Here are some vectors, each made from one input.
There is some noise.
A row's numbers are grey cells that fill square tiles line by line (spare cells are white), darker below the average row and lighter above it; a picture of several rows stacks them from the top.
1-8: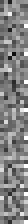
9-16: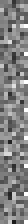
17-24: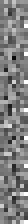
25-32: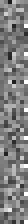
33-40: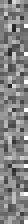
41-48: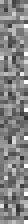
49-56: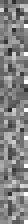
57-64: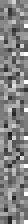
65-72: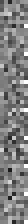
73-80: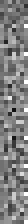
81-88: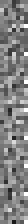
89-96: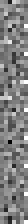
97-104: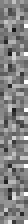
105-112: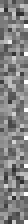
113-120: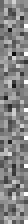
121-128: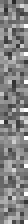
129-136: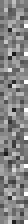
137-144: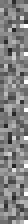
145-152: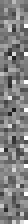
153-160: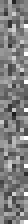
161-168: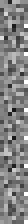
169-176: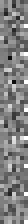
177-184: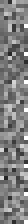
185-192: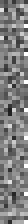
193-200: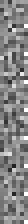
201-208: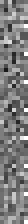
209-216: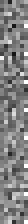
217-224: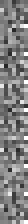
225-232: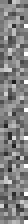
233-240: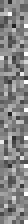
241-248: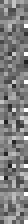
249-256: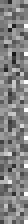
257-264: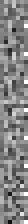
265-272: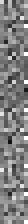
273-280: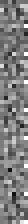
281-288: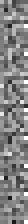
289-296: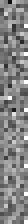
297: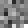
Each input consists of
either a point on an 18-point line, or a node of a 10-node tree.
